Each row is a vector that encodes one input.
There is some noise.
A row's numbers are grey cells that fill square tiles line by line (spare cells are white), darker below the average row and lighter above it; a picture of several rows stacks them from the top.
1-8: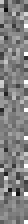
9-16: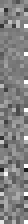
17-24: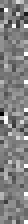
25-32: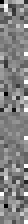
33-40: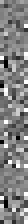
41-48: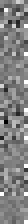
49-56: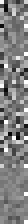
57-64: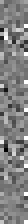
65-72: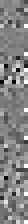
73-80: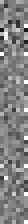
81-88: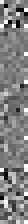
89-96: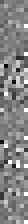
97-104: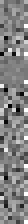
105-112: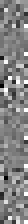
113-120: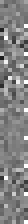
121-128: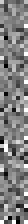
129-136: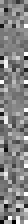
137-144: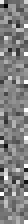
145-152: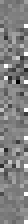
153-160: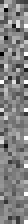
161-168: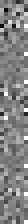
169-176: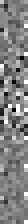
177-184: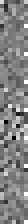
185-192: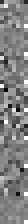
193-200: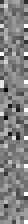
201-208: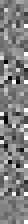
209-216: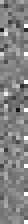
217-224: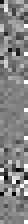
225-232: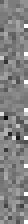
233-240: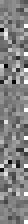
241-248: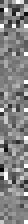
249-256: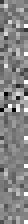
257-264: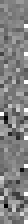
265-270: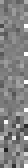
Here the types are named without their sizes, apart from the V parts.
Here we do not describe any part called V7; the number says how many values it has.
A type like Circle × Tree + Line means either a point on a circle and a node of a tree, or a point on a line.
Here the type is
List(Bool × V7).
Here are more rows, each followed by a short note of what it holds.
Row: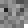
a list of one item
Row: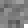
a list of two items
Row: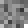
a list of one item
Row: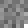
a list of two items
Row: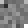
a list of three items
